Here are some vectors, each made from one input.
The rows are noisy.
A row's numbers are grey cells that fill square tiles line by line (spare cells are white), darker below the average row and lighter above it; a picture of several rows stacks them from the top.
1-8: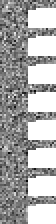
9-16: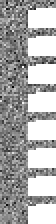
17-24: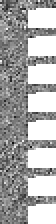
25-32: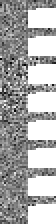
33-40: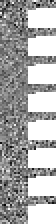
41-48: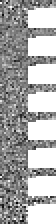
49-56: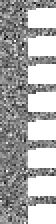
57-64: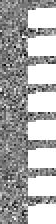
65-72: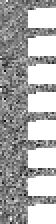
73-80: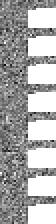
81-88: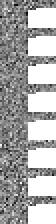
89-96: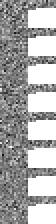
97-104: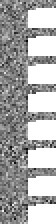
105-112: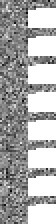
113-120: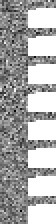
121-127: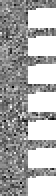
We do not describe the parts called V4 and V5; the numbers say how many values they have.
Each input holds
a value of V4, together with either a point on a 6-point line, or a true/false value and a value of V5.
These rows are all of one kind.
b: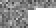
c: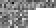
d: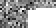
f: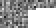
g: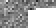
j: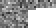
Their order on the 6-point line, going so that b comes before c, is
j, b, c, f, d, g.
